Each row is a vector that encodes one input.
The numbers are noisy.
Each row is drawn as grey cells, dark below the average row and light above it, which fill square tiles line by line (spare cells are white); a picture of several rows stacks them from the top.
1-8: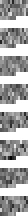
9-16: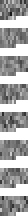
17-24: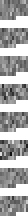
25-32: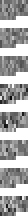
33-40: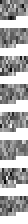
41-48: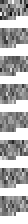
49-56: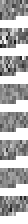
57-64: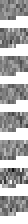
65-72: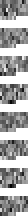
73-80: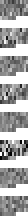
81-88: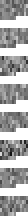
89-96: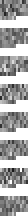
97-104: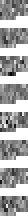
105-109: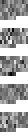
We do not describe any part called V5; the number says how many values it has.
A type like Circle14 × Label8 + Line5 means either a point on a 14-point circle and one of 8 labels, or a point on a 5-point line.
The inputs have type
Bool × V5 × V5 + List3(Line4).
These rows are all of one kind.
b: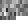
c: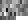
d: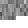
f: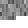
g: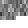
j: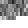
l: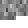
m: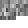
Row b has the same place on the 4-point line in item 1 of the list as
c and j.
